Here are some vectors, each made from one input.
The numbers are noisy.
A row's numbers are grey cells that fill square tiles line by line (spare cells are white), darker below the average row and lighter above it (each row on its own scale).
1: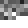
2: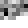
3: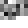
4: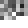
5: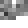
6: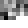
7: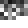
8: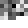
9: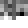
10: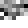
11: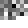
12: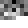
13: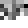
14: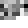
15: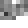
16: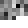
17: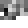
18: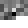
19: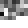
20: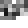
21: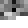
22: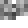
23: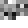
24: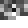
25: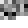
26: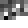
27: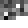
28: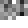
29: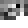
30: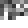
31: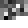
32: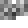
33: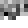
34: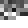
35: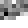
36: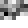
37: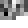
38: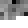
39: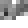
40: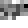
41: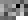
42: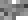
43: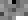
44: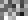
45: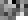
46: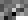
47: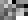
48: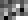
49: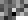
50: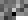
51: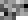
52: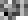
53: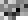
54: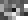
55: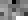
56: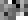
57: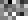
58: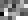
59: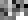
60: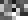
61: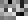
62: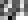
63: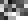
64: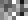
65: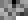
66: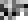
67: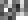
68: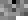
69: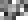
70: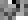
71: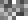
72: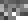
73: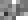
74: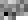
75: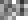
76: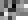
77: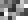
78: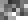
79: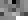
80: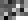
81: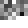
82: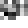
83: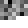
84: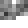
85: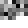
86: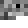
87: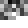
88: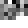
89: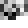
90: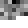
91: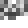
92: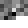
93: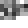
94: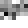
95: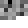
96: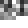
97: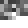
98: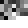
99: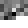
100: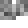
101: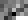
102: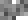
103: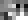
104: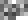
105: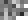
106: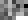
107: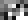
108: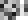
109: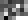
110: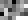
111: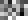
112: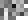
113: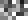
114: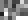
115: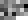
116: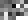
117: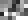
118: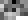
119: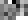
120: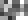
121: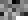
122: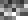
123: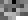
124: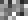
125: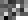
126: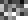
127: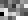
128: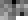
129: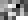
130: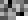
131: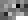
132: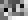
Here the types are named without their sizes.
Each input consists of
a true/false value, together with a list of points on a line.
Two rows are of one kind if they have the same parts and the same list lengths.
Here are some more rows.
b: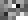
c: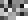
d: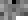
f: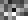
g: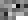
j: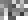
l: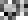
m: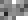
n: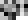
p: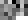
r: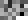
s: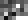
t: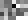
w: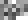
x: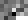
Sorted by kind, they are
b, d, f, g, p
c, j, l, m, n, r, t, w
s, x

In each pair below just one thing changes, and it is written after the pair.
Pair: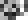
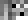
the true/false value
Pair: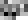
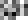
the place on the line in item 2 of the list
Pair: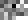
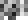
the true/false value
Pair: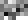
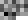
the place on the line in item 2 of the list
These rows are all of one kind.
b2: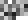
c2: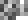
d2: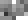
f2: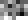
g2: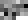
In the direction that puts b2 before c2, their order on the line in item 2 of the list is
d2, f2, b2, g2, c2.
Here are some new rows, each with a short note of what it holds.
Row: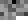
a true/false value, together with a list of one item
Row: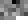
a true/false value, together with a list of one item
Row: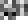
a true/false value, together with a list of two items
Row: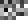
a true/false value, together with a list of two items
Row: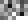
a true/false value, together with a list of two items
